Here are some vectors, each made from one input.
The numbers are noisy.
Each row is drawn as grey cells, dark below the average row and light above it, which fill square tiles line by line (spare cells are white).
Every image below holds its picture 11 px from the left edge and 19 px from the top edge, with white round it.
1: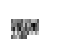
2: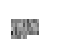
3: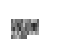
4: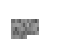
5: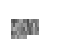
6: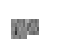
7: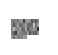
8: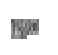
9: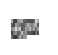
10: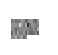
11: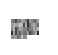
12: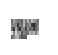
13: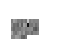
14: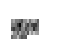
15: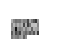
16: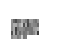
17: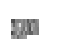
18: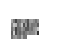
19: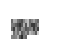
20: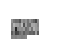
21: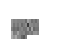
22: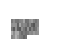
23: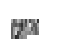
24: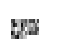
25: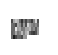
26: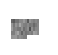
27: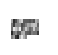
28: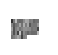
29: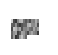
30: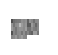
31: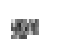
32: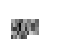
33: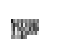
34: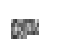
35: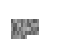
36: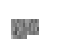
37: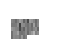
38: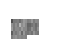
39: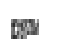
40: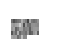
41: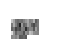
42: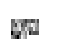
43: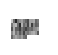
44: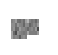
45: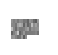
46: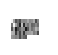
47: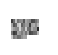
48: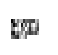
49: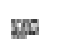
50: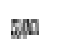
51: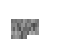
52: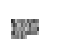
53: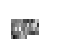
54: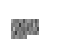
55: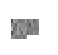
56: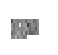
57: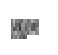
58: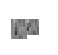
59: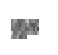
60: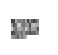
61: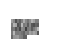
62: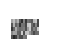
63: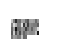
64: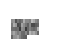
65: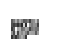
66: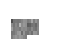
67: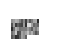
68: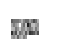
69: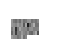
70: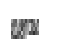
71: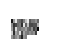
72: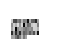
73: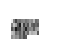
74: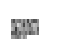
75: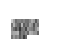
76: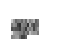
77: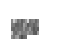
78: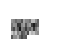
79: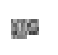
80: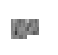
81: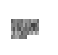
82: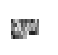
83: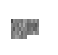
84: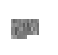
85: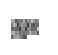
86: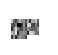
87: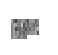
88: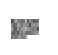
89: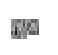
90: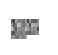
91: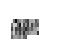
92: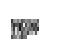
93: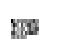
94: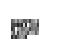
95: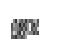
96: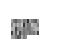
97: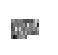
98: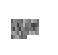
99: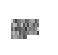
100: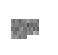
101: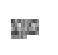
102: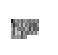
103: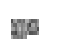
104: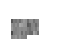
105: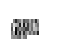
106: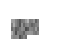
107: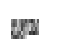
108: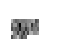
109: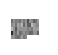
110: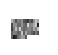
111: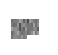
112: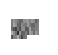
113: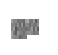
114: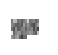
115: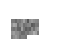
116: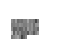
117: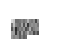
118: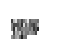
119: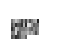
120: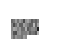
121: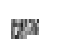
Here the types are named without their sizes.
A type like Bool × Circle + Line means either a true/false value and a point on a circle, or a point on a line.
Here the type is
Bool × Bool × Bool + Circle × List(Label + Line).
